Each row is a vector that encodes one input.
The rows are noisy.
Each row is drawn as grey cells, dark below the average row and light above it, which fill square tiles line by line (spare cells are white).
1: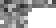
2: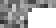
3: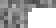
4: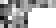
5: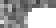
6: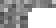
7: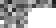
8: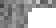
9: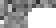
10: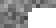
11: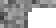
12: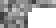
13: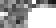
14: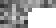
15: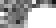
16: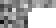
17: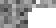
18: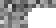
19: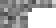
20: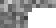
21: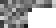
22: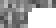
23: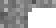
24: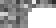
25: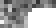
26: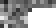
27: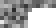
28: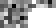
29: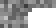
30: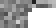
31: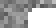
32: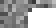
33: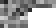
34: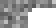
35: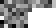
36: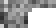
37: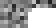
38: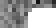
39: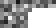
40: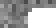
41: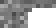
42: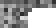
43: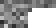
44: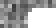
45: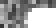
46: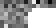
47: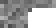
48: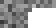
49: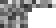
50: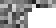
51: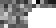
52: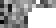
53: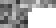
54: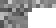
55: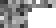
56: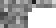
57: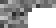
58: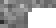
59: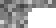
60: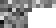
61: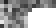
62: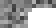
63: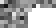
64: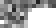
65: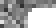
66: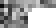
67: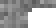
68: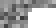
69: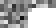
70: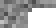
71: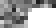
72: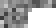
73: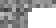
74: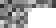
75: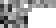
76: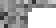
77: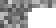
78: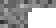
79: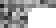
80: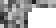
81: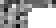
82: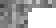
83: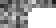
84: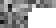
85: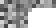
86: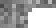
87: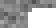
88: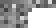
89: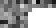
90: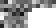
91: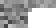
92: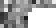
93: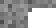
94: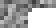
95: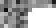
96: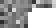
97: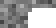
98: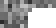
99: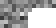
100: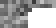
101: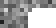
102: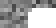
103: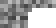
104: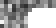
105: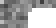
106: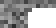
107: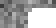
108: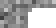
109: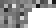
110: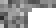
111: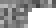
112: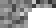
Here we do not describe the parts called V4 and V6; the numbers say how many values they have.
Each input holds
either one of 5 labels, or a true/false value, a value of V4 and a value of V6.
